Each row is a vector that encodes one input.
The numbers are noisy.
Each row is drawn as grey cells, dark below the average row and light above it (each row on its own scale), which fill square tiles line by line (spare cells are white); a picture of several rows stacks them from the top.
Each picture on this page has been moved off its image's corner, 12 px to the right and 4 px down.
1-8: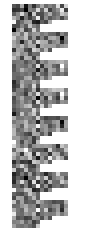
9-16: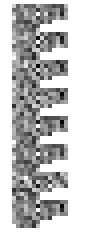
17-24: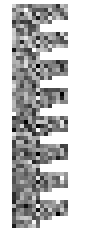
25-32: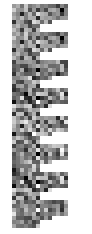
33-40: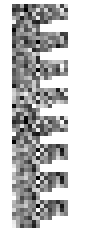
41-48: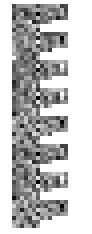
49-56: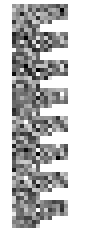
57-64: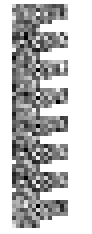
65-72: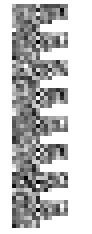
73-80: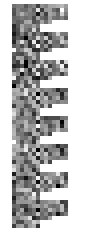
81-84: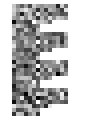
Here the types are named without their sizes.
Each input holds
a point on a line and a true/false value.
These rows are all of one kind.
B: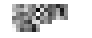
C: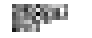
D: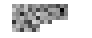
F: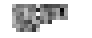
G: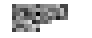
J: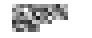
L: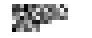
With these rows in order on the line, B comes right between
F and G.
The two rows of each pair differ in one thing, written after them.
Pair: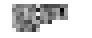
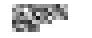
the place on the line
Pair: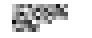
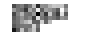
the true/false value
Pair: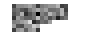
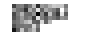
the place on the line
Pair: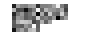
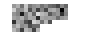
the true/false value
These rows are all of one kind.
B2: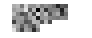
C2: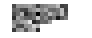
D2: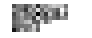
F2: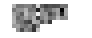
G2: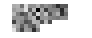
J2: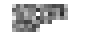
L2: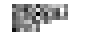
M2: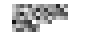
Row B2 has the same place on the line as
C2 and G2.
